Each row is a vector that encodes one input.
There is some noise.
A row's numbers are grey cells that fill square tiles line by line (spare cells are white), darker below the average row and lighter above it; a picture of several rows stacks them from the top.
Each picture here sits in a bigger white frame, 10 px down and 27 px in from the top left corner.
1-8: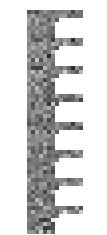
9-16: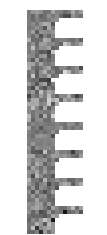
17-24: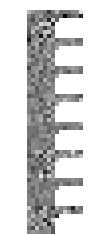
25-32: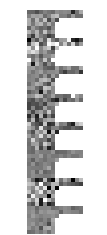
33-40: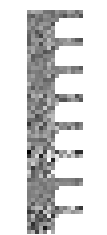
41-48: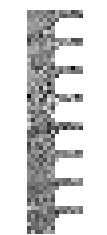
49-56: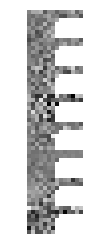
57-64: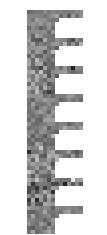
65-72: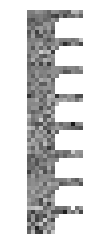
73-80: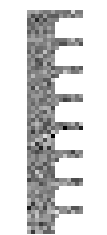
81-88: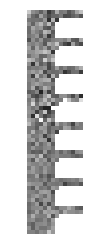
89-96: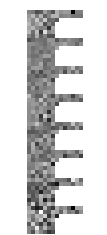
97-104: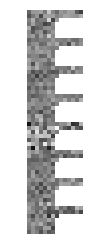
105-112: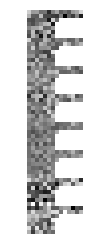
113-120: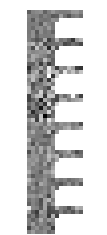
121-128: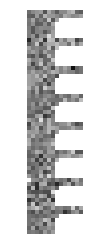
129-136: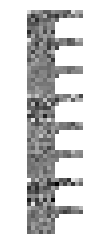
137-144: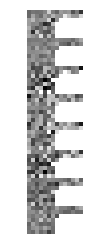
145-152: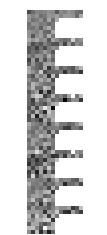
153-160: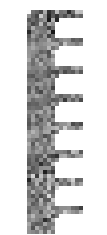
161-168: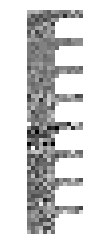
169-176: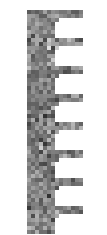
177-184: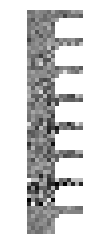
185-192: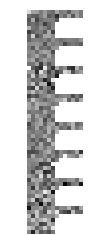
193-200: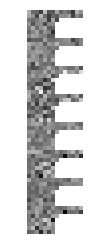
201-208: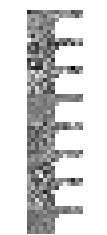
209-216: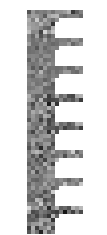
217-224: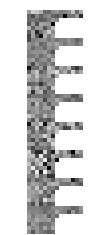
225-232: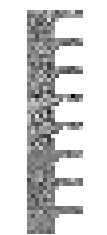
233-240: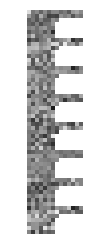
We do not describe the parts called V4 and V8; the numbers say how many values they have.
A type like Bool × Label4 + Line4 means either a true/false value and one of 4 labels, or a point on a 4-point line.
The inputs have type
Line5 × (Line5 + V4 × V8) + Line6.
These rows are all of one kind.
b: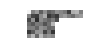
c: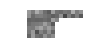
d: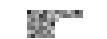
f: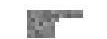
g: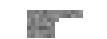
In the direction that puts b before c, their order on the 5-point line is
g, b, d, c, f.
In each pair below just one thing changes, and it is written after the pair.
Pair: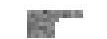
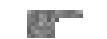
the value of V8
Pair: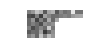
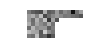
the place on the 5-point line
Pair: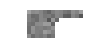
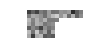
the place on the 5-point line
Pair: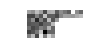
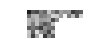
the value of V4
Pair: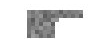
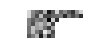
the place on the 5-point line
